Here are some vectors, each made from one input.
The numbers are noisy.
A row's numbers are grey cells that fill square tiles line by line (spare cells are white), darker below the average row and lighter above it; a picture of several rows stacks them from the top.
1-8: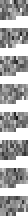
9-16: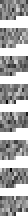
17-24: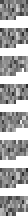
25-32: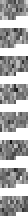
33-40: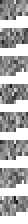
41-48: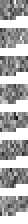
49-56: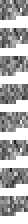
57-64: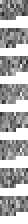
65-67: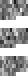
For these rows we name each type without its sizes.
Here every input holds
two labels.
